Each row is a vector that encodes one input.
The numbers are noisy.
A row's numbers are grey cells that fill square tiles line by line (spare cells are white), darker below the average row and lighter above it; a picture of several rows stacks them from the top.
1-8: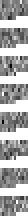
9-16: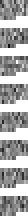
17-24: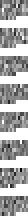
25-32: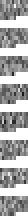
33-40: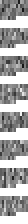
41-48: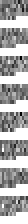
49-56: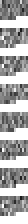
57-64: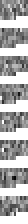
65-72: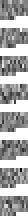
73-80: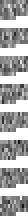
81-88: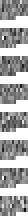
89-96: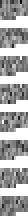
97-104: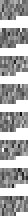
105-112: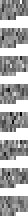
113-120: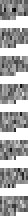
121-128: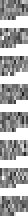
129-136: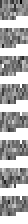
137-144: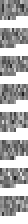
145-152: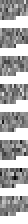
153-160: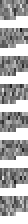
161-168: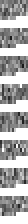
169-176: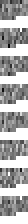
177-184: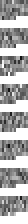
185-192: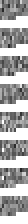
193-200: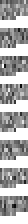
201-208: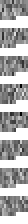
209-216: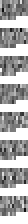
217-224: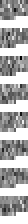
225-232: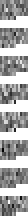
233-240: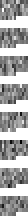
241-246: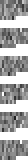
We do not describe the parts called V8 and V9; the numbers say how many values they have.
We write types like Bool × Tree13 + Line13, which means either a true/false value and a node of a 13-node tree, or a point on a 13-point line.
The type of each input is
(Line11 + V9) × Tree11 × V8.
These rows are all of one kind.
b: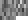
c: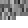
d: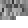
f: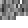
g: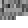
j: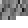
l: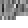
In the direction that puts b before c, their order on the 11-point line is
f, b, j, d, l, c, g.
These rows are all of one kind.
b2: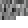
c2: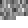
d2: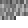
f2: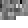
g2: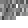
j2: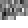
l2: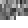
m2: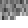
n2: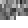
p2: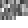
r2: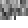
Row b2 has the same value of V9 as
d2, g2 and m2.
